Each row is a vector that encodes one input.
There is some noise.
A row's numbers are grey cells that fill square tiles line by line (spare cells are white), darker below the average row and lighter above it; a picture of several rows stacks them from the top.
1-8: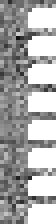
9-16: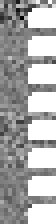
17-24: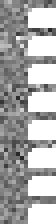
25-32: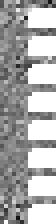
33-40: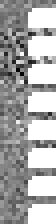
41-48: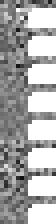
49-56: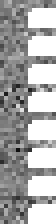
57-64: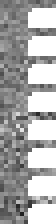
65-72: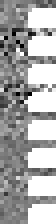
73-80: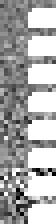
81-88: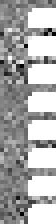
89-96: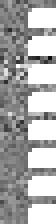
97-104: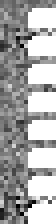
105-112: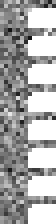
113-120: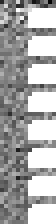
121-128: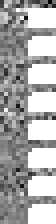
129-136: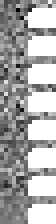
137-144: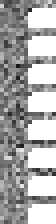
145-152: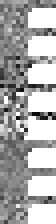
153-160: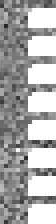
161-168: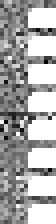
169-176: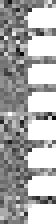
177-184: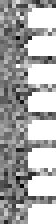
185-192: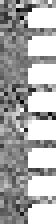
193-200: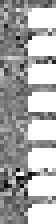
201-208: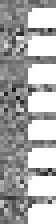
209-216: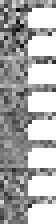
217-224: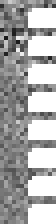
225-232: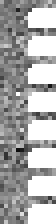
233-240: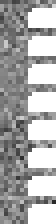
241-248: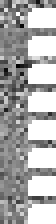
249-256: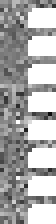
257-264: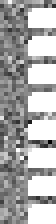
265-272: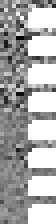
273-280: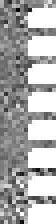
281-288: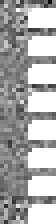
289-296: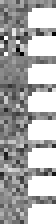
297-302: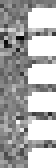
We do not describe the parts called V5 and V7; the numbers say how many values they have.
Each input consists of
a point on an 11-point circle, a point on a 6-point line, a true/false value, a value of V5 and a value of V7.
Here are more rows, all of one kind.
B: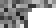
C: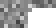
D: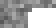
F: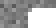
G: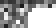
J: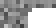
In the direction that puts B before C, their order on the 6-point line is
G, F, D, B, J, C.
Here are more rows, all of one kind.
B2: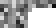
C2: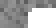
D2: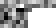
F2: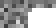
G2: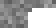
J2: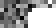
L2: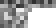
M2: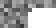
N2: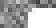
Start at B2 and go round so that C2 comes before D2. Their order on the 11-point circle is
B2, C2, D2, F2, L2, M2, J2, N2, G2.
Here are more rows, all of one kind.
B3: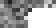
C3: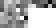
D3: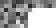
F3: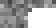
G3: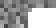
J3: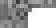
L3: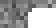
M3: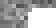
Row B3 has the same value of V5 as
C3 and D3.
